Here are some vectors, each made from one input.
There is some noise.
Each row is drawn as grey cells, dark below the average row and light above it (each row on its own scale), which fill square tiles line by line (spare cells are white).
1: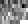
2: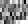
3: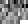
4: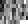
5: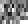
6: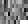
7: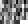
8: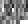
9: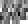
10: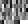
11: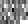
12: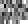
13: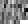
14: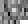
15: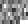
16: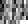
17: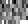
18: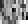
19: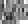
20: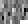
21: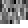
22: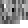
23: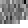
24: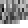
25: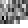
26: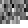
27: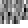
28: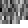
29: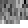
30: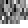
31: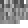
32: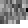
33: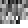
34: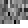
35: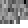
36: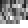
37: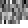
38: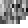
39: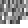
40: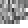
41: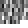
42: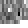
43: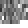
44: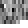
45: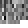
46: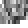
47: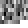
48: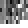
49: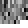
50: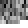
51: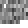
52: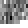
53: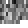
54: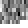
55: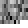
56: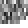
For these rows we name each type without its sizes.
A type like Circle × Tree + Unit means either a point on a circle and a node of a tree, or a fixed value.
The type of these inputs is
Bool × Bool × Bool × Bool × Line.
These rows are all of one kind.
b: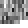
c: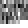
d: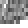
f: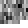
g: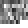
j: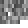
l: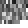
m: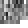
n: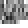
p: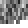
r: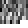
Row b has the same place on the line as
d and g.
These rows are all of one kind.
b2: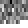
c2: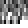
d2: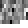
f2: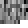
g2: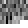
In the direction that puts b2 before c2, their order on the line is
f2, b2, g2, d2, c2.
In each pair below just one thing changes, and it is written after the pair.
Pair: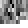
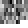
one of the four true/false values
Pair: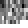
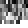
one of the four true/false values
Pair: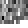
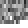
one of the four true/false values
